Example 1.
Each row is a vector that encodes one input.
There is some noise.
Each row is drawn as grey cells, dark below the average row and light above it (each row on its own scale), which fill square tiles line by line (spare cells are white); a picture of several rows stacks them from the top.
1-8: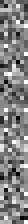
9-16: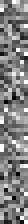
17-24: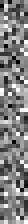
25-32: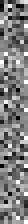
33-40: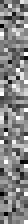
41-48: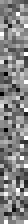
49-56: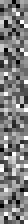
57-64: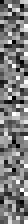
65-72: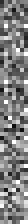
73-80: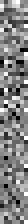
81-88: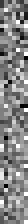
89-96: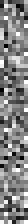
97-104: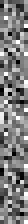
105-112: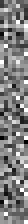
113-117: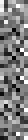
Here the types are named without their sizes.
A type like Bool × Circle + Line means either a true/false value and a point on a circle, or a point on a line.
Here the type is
Bool × Bool × Bool + Line × Line.
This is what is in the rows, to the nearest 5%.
About 25% of them hold a point on each of two lines. The rest hold three true/false values.
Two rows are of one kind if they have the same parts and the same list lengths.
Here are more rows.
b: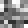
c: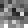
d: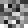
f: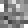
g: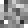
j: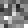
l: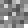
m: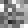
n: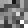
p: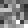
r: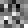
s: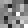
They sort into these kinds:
b, f, g, l, m
c, d, j, n, p, r, s

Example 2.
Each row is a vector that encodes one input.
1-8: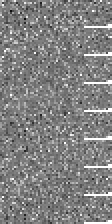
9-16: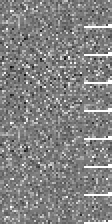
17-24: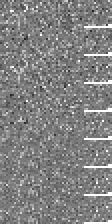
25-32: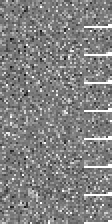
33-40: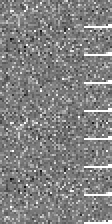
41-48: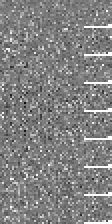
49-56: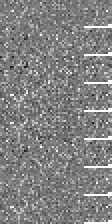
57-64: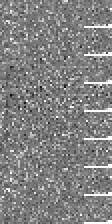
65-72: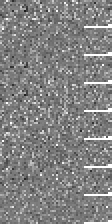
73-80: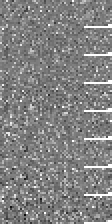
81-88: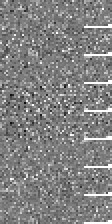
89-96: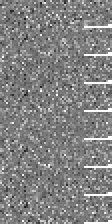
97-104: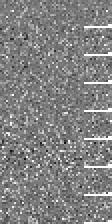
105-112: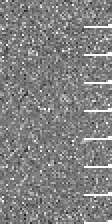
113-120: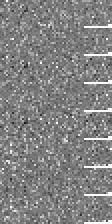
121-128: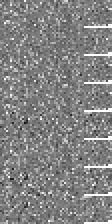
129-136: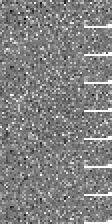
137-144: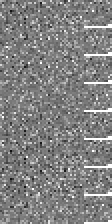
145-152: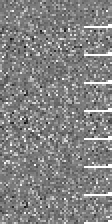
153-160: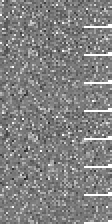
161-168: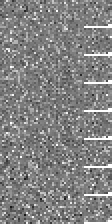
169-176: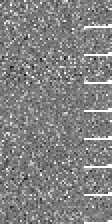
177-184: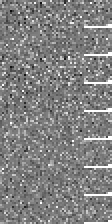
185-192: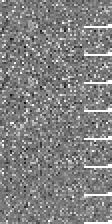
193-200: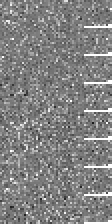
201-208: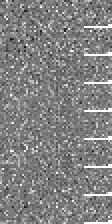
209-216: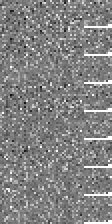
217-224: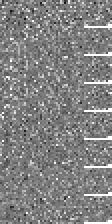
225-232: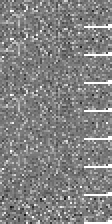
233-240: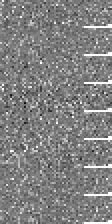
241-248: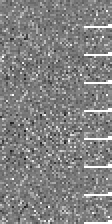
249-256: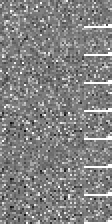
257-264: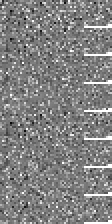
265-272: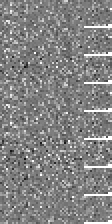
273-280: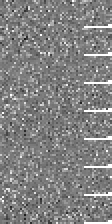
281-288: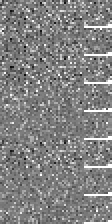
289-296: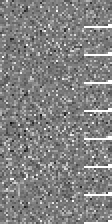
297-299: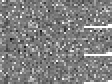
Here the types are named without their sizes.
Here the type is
Label + Line.
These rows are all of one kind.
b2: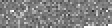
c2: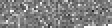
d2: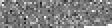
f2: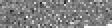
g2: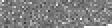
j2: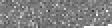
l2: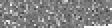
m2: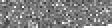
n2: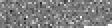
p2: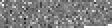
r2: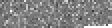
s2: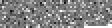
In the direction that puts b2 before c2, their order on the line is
s2, f2, n2, d2, p2, g2, m2, j2, b2, c2, r2, l2.
